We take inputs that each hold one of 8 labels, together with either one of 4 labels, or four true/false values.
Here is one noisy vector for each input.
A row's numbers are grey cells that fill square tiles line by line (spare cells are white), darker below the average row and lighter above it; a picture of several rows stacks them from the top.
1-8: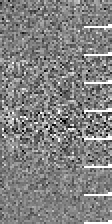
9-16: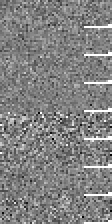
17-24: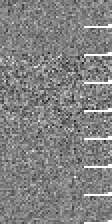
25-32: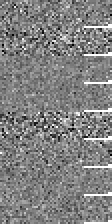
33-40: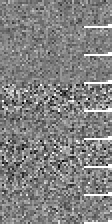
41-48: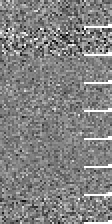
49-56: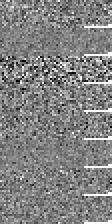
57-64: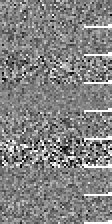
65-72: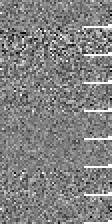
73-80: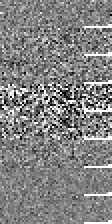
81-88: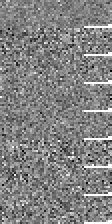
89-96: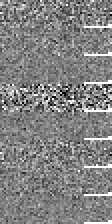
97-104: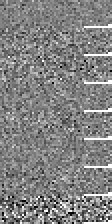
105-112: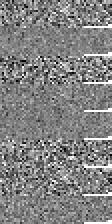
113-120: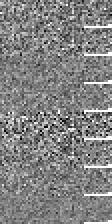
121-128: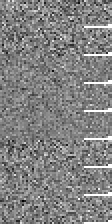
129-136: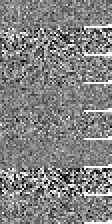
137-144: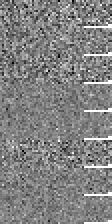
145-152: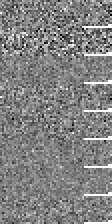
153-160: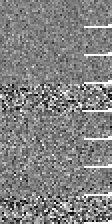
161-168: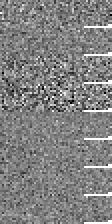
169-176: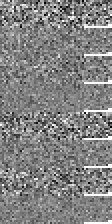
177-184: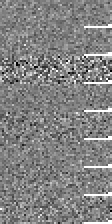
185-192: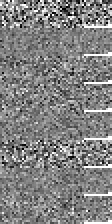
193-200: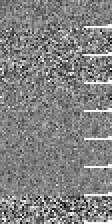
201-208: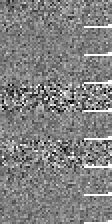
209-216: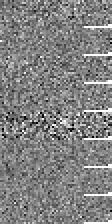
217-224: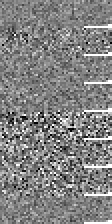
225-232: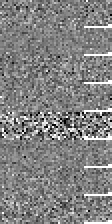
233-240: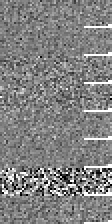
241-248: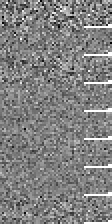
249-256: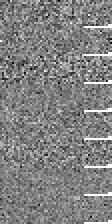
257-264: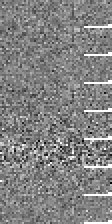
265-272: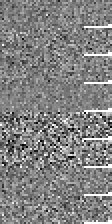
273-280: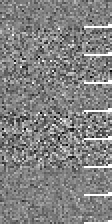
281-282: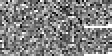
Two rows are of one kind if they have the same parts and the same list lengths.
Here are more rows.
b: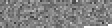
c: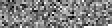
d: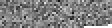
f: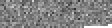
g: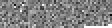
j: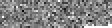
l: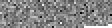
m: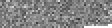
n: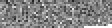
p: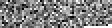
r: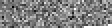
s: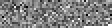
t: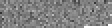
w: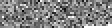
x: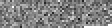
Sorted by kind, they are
b, c, d, f, j, m, p, r, t, w, x
g, l, n, s

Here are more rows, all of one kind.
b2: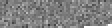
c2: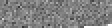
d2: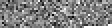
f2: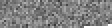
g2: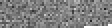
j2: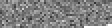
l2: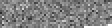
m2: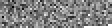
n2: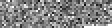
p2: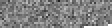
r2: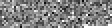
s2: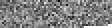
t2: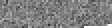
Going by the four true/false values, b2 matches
d2, f2, p2 and s2.
